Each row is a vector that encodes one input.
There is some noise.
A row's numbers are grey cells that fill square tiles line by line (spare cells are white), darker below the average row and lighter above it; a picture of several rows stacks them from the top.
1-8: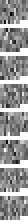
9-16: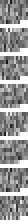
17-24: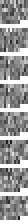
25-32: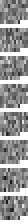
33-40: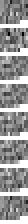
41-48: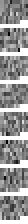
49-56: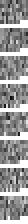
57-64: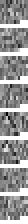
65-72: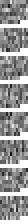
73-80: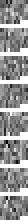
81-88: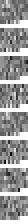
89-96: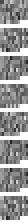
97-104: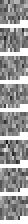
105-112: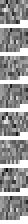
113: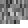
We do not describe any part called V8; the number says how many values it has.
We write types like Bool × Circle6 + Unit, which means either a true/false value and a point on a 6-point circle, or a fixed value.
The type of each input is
(Label5 + Line6) × V8.
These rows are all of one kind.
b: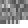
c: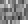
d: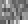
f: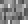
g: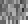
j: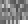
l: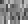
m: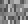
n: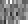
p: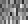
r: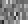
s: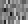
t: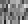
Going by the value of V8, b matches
c, d, f and j.
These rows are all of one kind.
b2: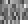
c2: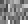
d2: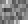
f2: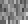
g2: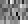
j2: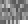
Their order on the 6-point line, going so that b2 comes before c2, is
j2, f2, d2, g2, b2, c2.
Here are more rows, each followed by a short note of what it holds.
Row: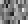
one of 5 labels and a value of V8
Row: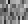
a point on a 6-point line and a value of V8
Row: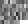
a point on a 6-point line and a value of V8
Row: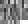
a point on a 6-point line and a value of V8
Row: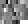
one of 5 labels and a value of V8
